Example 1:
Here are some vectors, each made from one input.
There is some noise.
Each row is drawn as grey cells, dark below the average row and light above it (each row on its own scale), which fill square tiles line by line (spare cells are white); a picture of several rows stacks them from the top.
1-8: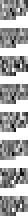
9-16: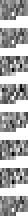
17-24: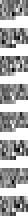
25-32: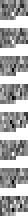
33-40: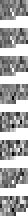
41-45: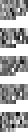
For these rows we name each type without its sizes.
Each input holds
a point on a line and a true/false value.
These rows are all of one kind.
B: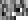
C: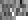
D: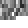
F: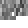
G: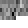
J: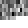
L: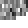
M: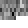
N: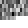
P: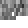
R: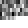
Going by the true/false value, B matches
C, D, F and P.
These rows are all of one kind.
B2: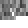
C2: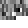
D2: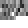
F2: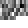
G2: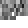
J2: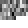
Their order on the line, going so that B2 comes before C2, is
B2, D2, F2, G2, J2, C2.
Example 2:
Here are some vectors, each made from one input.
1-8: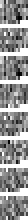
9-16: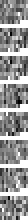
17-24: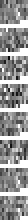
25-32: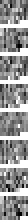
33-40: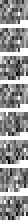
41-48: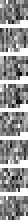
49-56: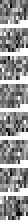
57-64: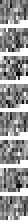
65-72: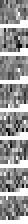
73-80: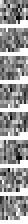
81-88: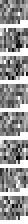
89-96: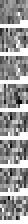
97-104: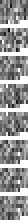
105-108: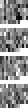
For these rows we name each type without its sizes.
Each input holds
a list of points on a line.
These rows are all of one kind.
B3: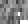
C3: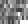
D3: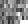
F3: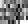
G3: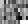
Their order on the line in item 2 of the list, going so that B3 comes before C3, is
G3, B3, F3, C3, D3.
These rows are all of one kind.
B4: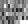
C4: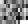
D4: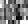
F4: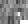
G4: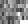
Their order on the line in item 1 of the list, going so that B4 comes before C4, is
F4, G4, B4, C4, D4.
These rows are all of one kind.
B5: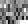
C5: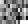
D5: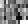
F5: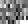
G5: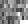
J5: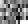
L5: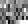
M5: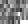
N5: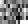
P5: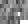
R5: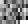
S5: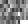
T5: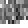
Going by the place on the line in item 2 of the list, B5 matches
G5 and L5.
